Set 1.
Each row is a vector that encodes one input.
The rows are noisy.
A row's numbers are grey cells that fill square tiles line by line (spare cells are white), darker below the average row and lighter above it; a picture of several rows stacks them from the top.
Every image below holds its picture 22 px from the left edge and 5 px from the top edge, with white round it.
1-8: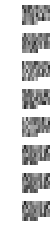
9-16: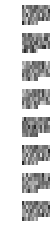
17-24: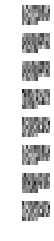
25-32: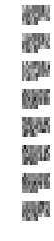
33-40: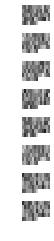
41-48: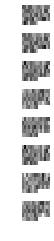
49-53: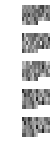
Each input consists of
a point on an 8-point circle.
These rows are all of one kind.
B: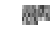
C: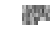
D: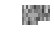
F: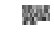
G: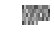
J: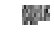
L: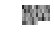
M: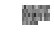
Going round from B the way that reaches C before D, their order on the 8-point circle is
B, C, D, G, L, F, J, M.
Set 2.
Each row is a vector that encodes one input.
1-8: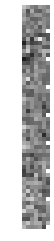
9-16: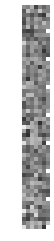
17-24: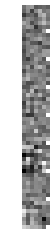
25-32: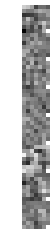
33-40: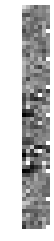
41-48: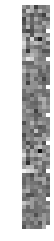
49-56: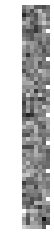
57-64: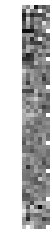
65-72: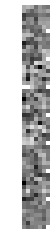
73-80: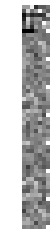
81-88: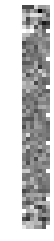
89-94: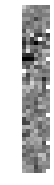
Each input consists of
a point on a 13-point line.
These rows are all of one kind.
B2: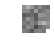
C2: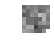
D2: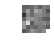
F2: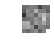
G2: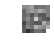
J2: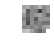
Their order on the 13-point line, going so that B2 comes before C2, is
J2, B2, C2, F2, D2, G2.
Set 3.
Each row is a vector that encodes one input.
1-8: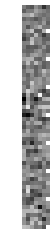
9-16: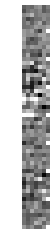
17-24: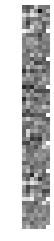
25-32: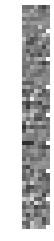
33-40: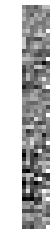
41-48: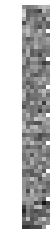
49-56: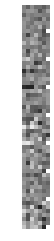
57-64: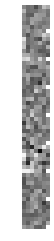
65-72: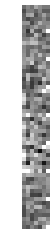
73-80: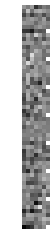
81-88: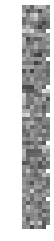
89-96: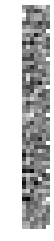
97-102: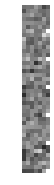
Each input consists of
a point on a 20-point line.
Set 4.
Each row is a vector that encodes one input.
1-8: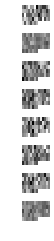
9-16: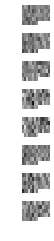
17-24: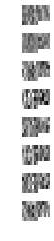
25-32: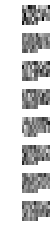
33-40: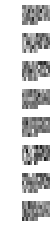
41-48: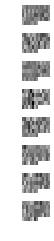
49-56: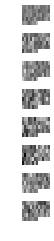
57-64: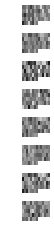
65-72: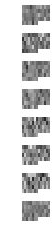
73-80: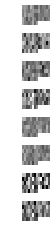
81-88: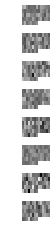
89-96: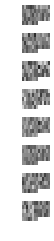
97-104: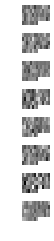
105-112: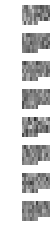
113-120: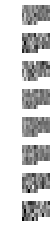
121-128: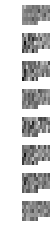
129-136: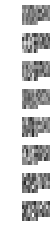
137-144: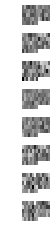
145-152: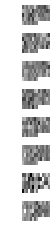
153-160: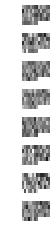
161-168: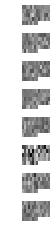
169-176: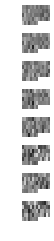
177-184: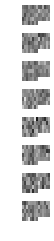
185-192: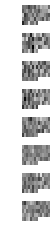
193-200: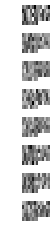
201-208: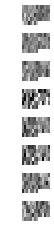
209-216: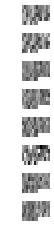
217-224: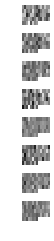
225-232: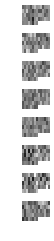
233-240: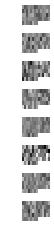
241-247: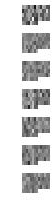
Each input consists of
a point on an 11-point circle.
